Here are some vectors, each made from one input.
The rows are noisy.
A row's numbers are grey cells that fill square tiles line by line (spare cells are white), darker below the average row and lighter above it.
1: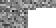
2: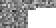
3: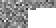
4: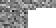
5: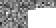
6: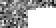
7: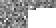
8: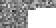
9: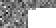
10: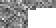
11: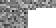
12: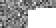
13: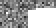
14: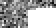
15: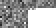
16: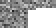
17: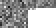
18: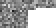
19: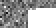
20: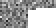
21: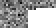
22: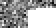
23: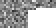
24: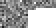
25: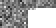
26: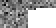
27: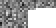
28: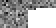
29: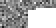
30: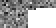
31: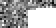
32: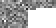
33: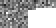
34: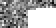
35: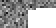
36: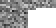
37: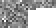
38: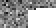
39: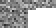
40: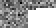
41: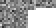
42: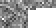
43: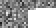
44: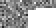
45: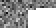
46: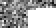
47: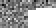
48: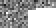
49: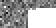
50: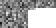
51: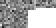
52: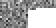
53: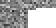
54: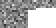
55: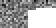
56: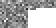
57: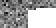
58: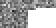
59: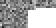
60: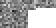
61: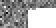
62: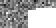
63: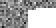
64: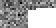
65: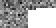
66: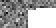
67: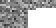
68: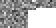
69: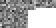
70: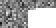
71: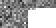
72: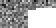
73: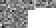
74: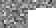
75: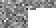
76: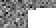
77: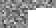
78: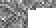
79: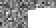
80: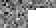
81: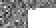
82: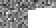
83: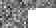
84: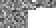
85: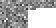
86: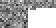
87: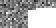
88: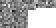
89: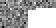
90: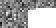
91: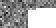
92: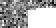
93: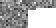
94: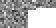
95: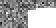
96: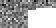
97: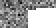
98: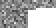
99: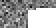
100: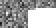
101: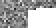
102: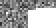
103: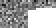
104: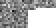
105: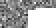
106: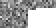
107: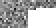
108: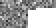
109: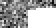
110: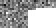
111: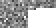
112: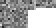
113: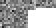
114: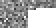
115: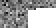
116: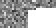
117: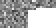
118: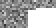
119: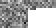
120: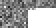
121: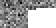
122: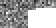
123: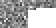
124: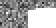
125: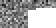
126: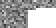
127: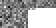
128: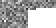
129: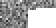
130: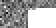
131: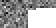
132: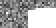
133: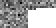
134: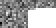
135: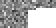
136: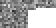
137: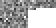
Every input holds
either a point on a 9-point line, or a list of up to two points on a 5-point line.
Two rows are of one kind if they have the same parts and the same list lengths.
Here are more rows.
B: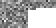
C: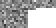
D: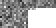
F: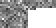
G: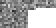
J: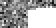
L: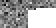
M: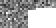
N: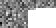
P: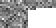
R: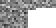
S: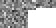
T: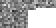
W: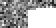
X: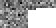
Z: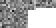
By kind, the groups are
B, F, P
C, G, R, S, T, Z
D, L, M, N, X
J, W

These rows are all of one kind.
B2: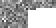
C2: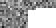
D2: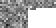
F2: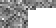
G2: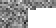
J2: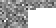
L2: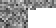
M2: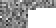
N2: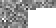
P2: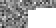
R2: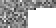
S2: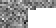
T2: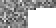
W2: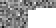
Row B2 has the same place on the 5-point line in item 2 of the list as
N2, P2, R2 and T2.
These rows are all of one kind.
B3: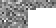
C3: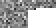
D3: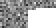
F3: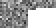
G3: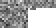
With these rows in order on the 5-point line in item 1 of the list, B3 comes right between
C3 and G3.
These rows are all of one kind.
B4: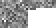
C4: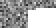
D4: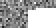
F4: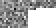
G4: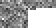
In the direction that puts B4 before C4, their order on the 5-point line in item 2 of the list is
B4, G4, F4, D4, C4.
